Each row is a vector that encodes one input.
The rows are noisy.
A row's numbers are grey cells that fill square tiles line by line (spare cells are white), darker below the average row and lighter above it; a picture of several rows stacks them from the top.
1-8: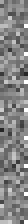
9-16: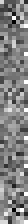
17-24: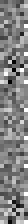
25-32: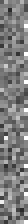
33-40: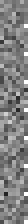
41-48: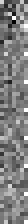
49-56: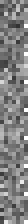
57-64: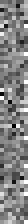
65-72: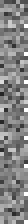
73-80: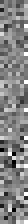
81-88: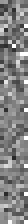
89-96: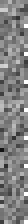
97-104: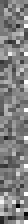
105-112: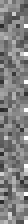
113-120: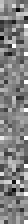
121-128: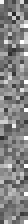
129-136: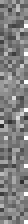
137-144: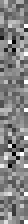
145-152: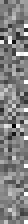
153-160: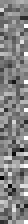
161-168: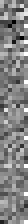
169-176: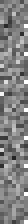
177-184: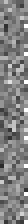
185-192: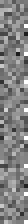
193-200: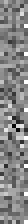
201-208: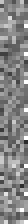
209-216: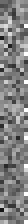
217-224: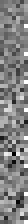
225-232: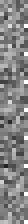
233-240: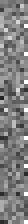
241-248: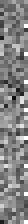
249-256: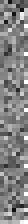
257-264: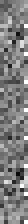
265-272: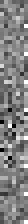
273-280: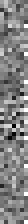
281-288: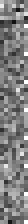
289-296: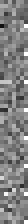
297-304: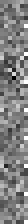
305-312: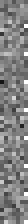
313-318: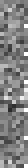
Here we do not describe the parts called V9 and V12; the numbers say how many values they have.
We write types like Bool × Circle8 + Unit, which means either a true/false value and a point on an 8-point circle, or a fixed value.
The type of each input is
(Circle8 + Line6) × (Line5 + V12) + V9.
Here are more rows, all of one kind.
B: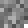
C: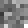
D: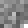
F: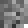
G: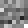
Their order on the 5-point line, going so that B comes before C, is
D, B, G, C, F.
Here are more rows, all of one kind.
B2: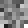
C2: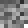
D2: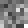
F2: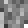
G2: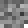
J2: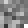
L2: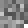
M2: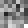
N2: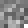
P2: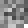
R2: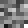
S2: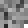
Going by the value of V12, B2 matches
F2 and J2.
